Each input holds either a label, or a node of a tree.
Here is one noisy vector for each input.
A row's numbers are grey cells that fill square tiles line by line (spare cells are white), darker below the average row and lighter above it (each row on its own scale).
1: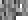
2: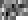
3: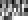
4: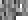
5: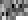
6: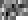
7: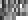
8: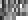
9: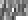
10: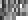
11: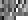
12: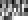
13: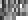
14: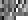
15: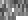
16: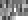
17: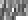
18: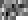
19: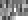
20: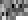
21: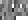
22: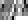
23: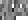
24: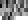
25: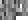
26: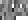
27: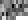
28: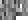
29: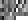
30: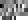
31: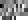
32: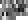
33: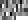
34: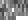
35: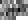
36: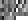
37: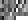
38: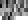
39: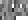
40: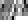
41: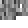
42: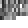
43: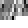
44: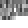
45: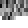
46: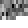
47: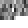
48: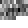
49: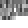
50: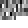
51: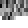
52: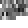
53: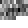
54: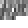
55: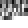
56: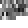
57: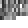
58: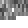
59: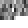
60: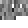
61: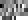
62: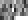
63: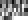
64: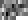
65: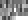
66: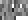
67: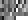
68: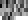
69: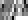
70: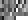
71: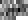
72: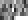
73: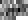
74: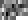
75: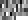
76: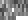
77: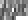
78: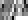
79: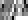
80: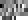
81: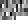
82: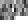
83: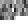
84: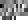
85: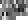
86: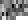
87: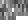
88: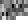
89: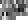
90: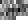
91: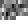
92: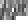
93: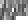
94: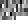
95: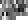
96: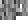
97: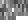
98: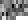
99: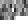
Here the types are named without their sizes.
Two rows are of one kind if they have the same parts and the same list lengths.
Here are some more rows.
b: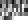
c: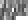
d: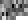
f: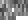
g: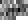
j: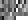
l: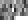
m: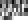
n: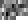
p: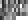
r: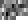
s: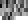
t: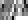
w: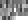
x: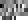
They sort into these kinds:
b, m, s, w, x
c, d, f, g, j, l, n, p, r, t

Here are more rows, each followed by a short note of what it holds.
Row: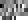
a label
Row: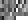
a node of a tree
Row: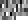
a label
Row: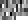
a label
